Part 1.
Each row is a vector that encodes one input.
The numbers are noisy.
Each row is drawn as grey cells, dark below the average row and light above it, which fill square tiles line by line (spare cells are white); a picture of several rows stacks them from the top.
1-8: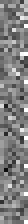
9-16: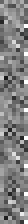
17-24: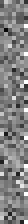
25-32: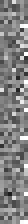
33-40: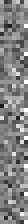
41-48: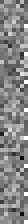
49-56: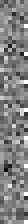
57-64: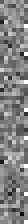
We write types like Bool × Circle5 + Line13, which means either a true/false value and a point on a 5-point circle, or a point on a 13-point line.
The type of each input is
Line4 × Line5.
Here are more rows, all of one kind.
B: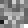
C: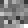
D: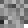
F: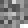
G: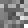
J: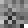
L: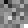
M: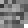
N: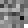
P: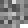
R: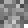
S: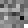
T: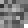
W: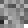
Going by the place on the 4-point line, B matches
F, L and P.
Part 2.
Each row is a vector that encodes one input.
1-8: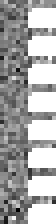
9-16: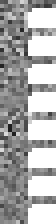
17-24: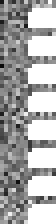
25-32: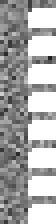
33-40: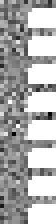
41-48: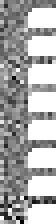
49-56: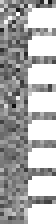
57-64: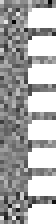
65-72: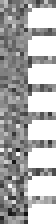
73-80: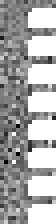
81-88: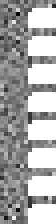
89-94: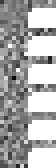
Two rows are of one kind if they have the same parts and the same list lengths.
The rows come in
2 kinds.
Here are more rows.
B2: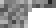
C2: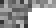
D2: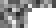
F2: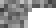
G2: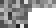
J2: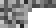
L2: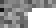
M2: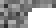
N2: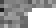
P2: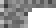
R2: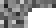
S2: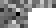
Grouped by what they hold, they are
B2, C2, F2, G2, J2, L2, M2, N2, P2, R2, S2
D2

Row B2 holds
three true/false values.
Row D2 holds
a fixed value.
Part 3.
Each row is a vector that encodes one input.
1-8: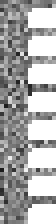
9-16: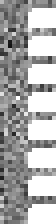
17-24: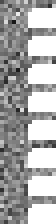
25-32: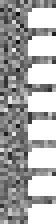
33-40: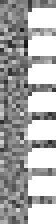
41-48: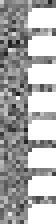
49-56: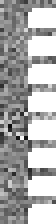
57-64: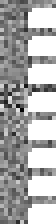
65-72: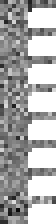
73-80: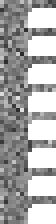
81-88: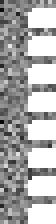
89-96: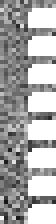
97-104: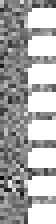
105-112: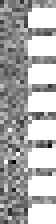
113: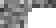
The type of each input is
Bool × Bool × Bool + Unit.
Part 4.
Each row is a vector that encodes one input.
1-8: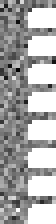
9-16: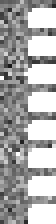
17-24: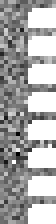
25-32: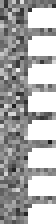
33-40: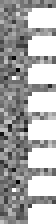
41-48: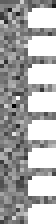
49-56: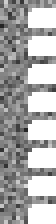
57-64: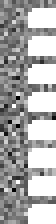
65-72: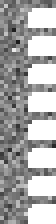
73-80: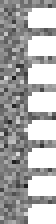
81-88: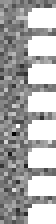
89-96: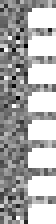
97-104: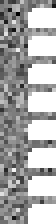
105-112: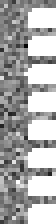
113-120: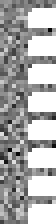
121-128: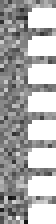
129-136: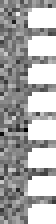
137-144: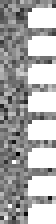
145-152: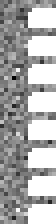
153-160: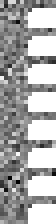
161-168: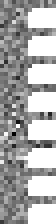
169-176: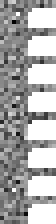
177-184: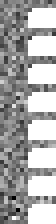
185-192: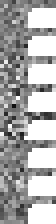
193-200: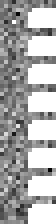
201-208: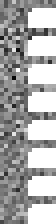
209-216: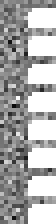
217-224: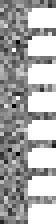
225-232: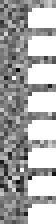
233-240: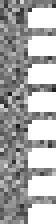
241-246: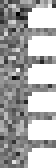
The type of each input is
Bool × Bool × Bool.
